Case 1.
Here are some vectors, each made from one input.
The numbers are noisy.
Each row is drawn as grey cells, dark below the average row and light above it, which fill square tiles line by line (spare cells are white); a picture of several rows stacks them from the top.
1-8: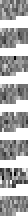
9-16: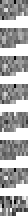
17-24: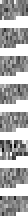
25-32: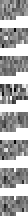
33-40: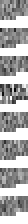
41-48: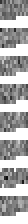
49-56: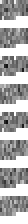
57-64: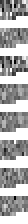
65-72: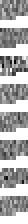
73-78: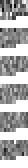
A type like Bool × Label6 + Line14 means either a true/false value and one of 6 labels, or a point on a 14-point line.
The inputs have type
Bool × Bool × Bool × Bool + Unit.
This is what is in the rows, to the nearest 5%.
About 10% of them hold a fixed value. The rest hold four true/false values.
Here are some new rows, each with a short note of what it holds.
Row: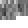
four true/false values
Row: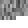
four true/false values
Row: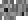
four true/false values
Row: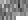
four true/false values
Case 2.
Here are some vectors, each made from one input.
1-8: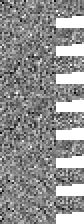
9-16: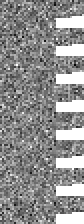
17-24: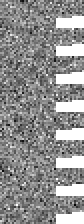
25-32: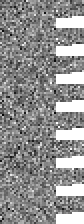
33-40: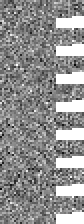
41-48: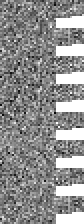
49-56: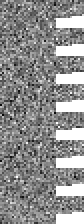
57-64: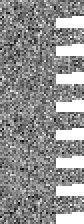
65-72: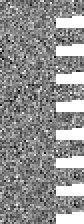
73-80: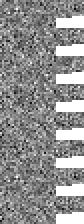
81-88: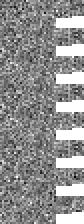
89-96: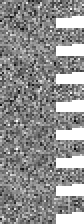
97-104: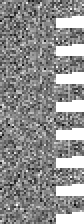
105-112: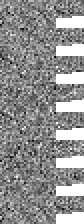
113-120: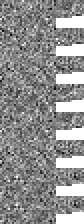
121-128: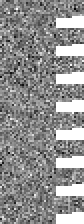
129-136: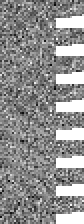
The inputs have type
Line11.
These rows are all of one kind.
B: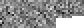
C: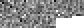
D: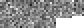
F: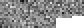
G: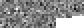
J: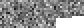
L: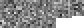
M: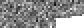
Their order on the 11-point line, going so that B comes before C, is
J, B, F, D, G, L, C, M.
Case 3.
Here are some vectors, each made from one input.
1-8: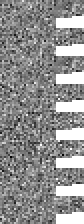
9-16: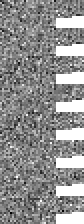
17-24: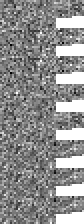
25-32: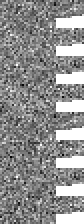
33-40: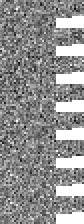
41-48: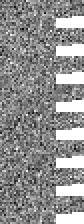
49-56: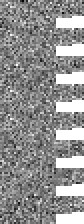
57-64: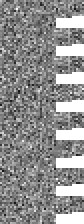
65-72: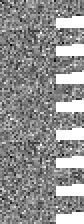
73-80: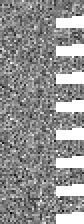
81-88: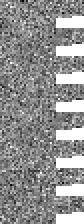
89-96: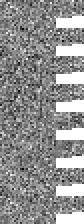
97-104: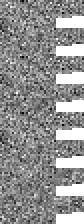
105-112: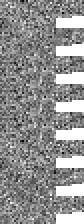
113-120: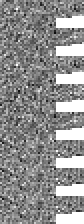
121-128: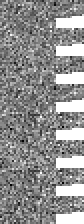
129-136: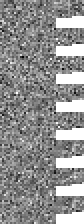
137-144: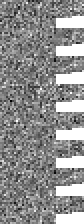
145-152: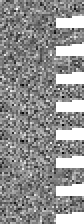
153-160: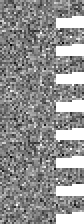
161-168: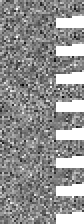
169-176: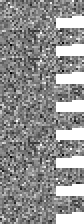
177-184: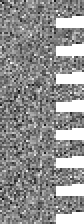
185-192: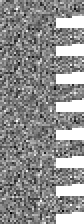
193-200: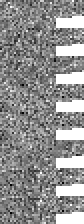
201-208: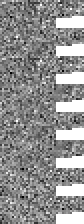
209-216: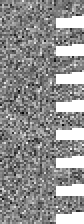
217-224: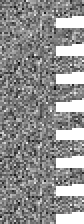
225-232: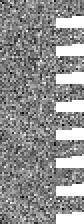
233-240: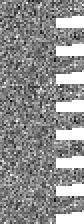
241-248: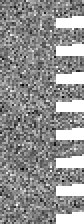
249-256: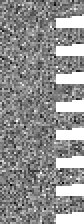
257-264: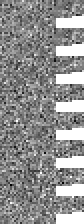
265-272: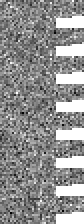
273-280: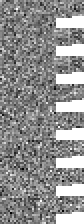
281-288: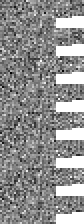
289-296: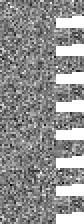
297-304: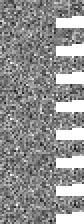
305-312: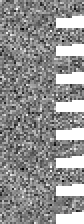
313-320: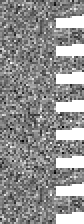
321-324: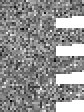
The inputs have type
Line10.
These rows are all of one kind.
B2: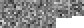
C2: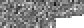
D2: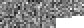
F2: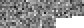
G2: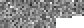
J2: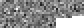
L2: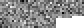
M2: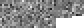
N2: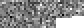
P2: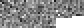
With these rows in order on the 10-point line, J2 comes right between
B2 and G2.
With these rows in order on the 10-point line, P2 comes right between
F2 and M2.
